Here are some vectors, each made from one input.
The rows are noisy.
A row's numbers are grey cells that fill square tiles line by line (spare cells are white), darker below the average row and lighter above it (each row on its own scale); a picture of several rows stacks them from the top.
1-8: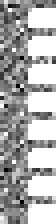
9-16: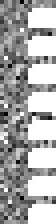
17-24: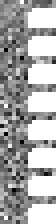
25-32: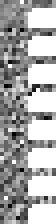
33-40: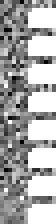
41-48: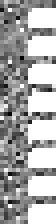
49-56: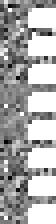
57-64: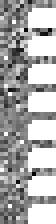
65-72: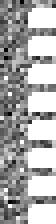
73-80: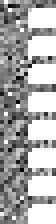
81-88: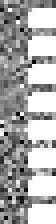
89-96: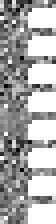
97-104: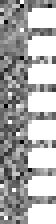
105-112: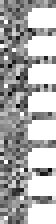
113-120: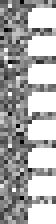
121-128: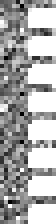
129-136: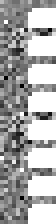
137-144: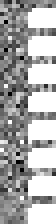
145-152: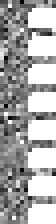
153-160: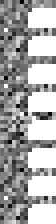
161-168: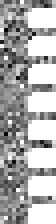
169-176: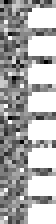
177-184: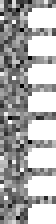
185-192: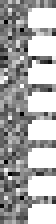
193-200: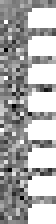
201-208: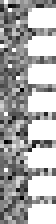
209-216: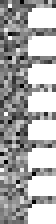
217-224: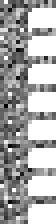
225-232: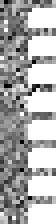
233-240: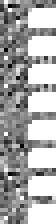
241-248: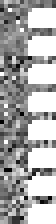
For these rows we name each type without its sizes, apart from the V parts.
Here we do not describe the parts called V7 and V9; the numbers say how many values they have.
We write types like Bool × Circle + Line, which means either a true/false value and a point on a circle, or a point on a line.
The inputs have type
Bool × Line + V7 × V9.
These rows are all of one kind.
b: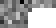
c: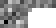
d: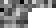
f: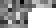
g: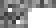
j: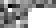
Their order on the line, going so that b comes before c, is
j, d, g, b, f, c.
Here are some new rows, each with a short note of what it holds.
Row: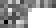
a point on a line and a true/false value
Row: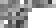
a value of V7 and a value of V9
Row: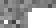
a value of V7 and a value of V9
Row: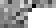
a value of V7 and a value of V9
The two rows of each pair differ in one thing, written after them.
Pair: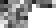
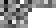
the value of V7
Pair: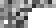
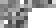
the value of V9
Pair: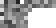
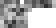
the value of V7
